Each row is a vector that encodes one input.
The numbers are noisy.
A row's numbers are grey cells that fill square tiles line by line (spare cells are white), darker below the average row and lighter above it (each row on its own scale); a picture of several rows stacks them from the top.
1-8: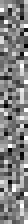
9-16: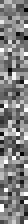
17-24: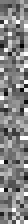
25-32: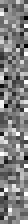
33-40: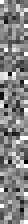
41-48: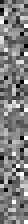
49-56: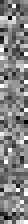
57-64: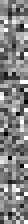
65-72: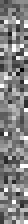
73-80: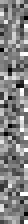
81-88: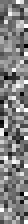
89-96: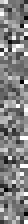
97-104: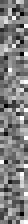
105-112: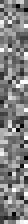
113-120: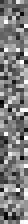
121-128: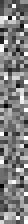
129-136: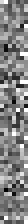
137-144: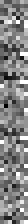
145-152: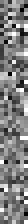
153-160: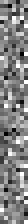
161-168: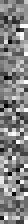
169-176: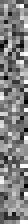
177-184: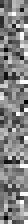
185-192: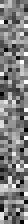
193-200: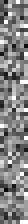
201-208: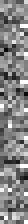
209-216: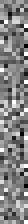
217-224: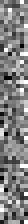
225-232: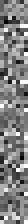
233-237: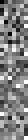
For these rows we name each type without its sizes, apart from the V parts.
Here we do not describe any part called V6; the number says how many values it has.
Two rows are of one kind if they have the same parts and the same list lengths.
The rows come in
2 kinds.
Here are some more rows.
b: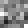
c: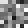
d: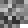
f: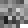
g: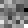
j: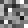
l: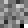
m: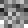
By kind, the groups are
b, c, d, f, l
g, j, m

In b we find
a node of a tree.
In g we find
a node of a tree, a true/false value and a value of V6.
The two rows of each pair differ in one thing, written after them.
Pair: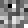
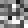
the value of V6
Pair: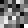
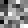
the node of the tree
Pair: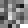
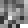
the value of V6
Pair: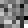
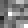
the node of the tree
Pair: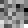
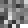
the node of the tree
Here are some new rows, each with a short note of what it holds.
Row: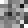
a node of a tree, a true/false value and a value of V6
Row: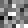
a node of a tree, a true/false value and a value of V6
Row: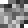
a node of a tree, a true/false value and a value of V6
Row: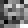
a node of a tree
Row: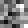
a node of a tree
